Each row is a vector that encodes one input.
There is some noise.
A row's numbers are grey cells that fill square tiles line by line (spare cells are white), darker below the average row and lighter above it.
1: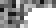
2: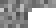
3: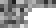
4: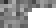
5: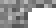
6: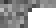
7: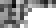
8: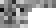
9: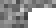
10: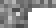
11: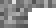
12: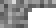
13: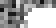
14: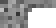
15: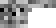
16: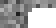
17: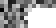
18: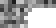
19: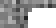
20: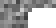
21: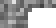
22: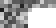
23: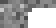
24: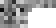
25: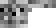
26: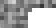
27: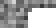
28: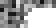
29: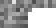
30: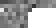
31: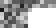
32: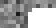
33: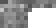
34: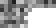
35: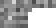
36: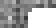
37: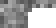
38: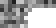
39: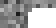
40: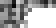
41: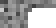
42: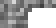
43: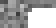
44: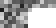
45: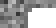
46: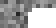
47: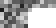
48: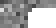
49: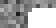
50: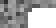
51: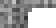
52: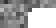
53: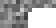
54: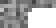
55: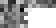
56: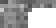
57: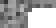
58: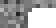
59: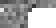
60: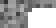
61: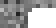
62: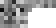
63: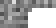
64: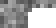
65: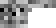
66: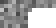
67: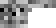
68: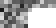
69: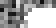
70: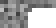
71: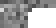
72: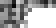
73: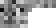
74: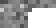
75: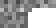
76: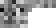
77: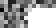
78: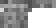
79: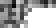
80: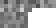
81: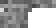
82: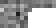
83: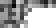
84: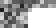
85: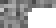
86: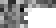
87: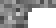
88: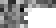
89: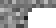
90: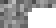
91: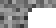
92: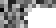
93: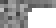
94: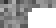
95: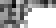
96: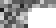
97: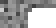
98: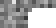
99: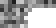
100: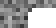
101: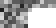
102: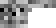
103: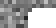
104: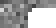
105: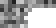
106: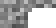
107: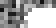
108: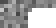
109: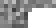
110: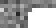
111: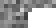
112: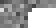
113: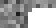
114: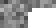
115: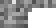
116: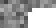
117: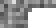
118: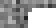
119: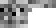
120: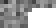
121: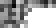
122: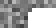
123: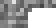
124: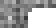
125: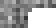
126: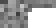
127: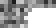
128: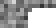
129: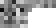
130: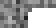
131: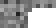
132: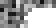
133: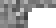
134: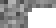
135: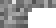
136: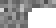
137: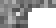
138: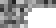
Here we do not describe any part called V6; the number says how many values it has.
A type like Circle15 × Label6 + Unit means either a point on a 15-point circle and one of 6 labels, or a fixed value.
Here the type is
(Bool × Bool × Bool + Label5) × V6 + Tree7 + Unit.
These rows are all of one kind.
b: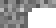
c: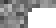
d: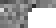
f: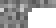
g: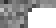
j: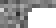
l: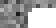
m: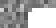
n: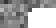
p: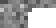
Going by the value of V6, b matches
f and m.
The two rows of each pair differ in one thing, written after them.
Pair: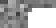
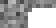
one of the three true/false values
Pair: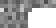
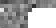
the value of V6
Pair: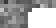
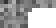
the value of V6
